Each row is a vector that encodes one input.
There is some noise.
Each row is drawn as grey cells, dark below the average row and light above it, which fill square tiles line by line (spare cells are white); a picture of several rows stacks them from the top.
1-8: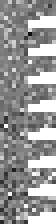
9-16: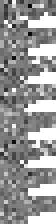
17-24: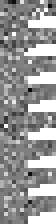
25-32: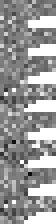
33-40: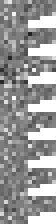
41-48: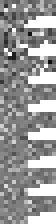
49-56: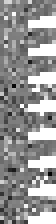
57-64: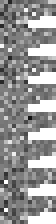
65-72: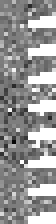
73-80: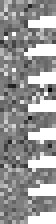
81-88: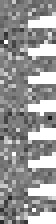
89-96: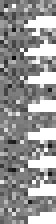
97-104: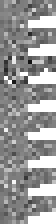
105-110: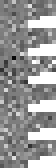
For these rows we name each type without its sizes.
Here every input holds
either a label, or three true/false values.
